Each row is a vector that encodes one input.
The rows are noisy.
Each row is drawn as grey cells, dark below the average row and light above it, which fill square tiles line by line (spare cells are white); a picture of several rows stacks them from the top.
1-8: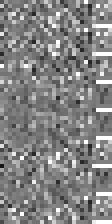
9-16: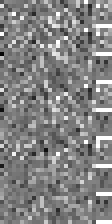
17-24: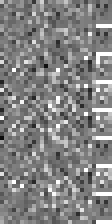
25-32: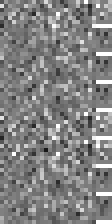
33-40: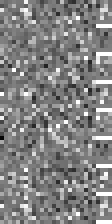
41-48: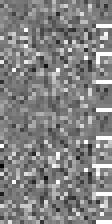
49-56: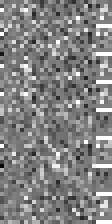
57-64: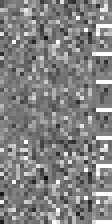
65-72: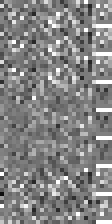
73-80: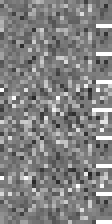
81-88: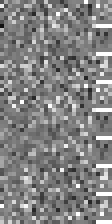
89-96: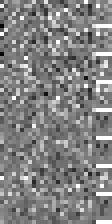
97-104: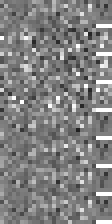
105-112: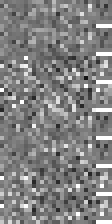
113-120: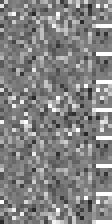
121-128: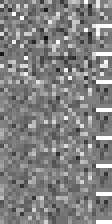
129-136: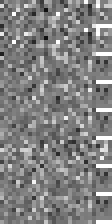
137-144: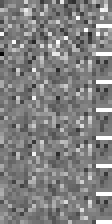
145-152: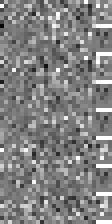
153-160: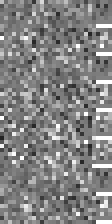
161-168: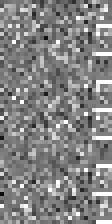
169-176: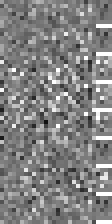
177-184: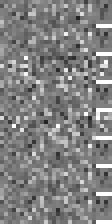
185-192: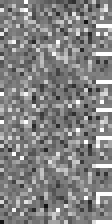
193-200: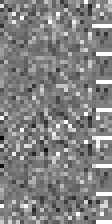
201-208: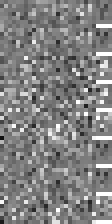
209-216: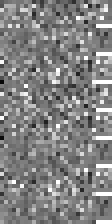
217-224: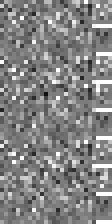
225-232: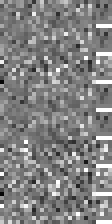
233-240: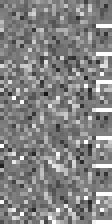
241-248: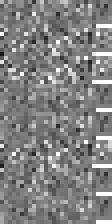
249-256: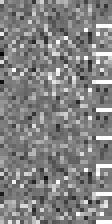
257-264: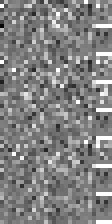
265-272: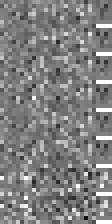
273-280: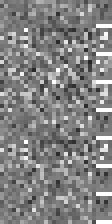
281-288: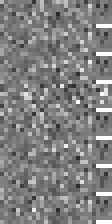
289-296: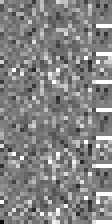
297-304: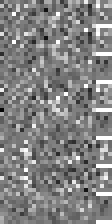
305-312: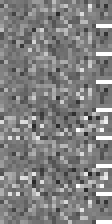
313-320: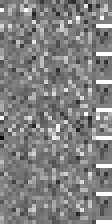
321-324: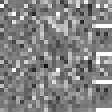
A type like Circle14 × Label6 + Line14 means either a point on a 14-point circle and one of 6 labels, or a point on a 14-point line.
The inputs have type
Bool × Bool × Bool × Bool + Line8 × (Tree10 + Unit) + Tree9.
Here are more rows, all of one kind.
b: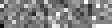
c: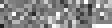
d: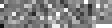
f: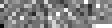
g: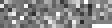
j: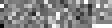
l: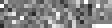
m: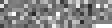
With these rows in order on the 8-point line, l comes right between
c and g.
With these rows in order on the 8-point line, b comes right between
d and f.
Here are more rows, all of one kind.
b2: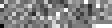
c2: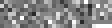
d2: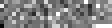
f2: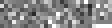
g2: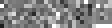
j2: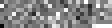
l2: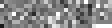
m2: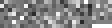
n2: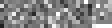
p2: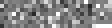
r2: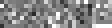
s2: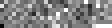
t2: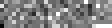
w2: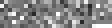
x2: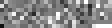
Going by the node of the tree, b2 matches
j2, l2, s2 and x2.
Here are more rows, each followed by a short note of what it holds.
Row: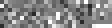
a point on an 8-point line and a node of a 10-node tree
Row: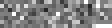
a point on an 8-point line
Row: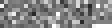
a point on an 8-point line and a node of a 10-node tree
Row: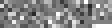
a point on an 8-point line and a node of a 10-node tree
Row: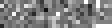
a point on an 8-point line
